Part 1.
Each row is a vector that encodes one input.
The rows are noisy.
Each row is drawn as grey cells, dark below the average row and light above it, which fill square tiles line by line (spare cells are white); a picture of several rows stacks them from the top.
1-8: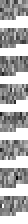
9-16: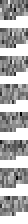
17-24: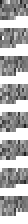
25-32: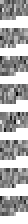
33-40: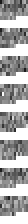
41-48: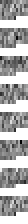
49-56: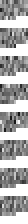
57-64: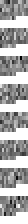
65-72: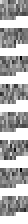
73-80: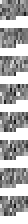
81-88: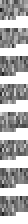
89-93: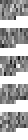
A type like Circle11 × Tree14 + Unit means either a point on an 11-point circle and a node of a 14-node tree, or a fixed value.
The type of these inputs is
Line10 + Line13.
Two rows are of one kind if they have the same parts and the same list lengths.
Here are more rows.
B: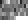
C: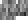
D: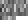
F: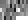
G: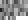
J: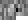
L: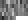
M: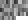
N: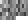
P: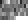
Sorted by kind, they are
B, F, J, L, P
C, D, G, M, N

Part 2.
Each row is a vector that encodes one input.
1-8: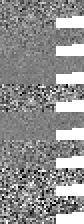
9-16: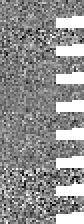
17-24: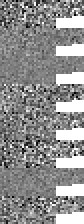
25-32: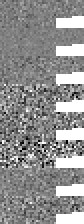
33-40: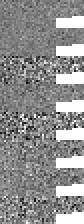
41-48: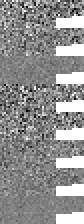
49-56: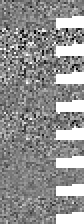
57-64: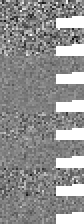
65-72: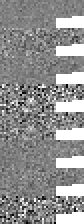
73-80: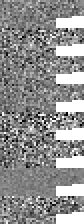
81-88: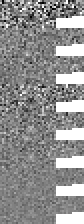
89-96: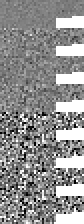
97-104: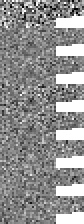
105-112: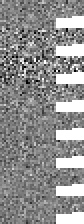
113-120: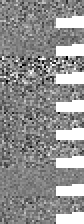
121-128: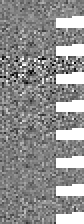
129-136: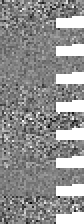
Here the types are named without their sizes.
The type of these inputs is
Bool × Line.
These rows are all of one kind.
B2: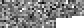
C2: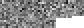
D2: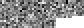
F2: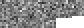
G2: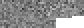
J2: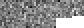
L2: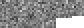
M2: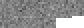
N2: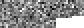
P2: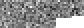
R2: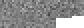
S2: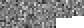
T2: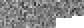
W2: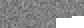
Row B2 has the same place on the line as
F2, G2, L2 and S2.
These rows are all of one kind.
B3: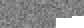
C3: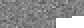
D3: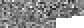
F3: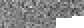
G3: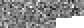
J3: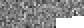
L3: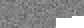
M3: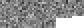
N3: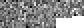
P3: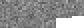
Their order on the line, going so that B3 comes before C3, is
F3, L3, M3, N3, B3, G3, P3, D3, J3, C3.
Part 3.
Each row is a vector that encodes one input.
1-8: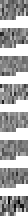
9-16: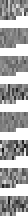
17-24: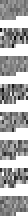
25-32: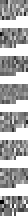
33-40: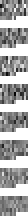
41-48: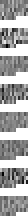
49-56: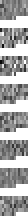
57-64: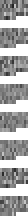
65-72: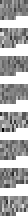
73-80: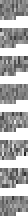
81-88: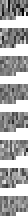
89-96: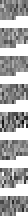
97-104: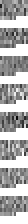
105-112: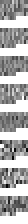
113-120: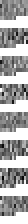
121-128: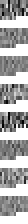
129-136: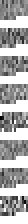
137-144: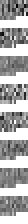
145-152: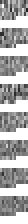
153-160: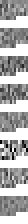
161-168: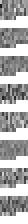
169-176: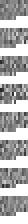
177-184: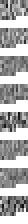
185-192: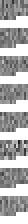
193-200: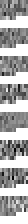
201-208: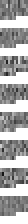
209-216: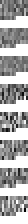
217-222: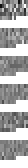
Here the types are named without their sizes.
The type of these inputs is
Bool × Bool × Bool + Label.
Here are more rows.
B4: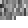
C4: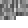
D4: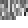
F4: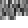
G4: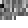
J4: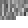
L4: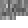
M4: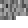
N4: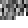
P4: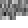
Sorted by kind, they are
B4, C4, F4, G4, J4, L4, P4
D4, M4, N4

